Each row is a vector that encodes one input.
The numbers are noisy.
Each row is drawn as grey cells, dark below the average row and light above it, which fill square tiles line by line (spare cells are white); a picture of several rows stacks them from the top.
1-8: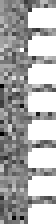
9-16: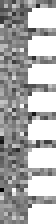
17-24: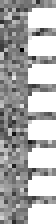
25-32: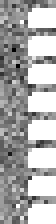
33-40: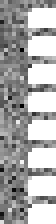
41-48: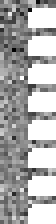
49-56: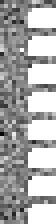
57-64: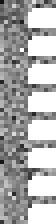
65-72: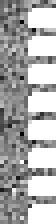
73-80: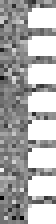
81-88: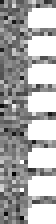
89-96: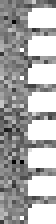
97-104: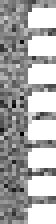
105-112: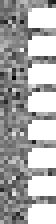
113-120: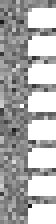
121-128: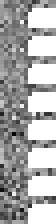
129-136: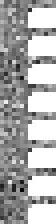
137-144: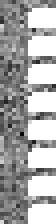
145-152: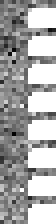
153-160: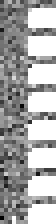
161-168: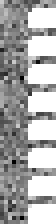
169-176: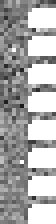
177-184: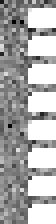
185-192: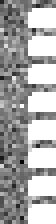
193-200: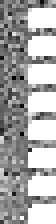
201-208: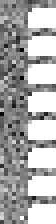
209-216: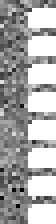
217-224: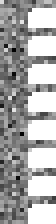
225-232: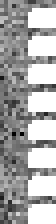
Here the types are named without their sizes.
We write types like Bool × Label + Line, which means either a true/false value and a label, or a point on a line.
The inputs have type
(Bool × Circle + Unit) × Tree × (Tree + Unit).
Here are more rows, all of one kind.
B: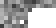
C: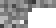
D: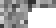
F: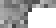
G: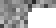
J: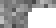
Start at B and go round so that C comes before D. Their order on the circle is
B, G, F, J, C, D.
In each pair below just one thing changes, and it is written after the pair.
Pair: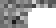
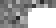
the true/false value
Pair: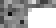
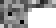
the place on the circle
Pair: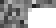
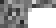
the place on the circle
